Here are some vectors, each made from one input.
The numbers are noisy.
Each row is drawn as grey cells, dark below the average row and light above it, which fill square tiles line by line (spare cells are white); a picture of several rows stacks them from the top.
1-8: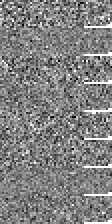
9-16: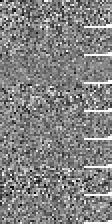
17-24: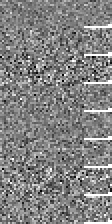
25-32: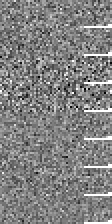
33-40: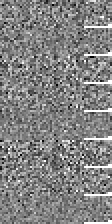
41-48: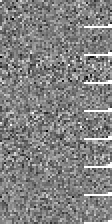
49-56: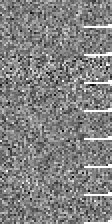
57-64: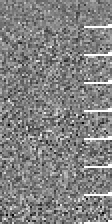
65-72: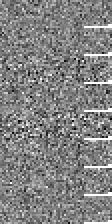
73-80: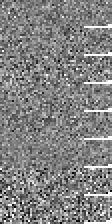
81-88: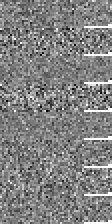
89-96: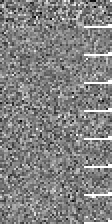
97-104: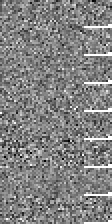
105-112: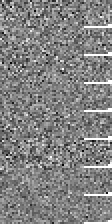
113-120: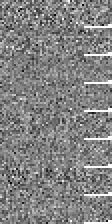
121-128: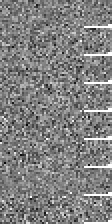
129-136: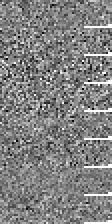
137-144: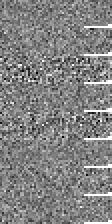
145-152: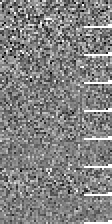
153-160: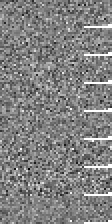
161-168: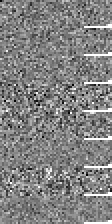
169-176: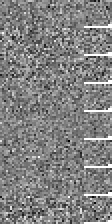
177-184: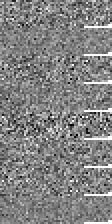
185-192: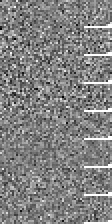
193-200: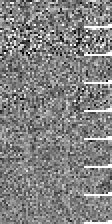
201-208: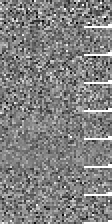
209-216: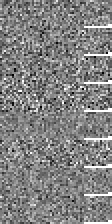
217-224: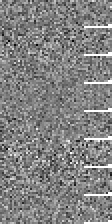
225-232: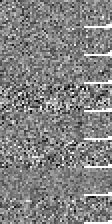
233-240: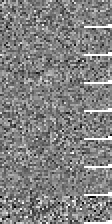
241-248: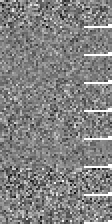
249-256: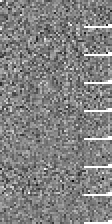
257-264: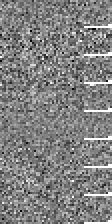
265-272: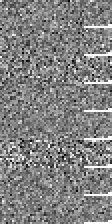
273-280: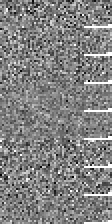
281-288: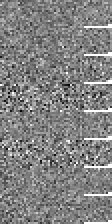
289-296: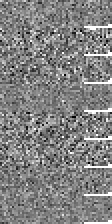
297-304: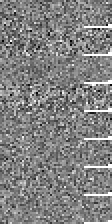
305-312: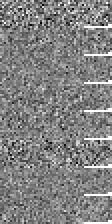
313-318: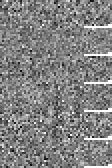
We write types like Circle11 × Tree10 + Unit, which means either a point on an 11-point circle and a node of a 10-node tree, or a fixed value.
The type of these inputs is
Bool × Bool × Bool × Circle10 × Circle11 × Label11.
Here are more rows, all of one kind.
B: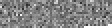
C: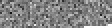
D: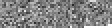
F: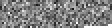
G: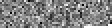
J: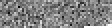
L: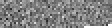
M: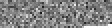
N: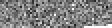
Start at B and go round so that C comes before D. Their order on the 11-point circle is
B, M, G, C, N, D, F, L, J.
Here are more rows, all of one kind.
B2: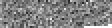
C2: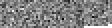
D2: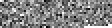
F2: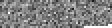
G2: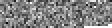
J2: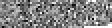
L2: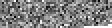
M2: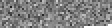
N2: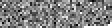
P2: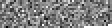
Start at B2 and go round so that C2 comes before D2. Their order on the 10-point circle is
B2, C2, L2, F2, M2, D2, J2, N2, P2, G2.
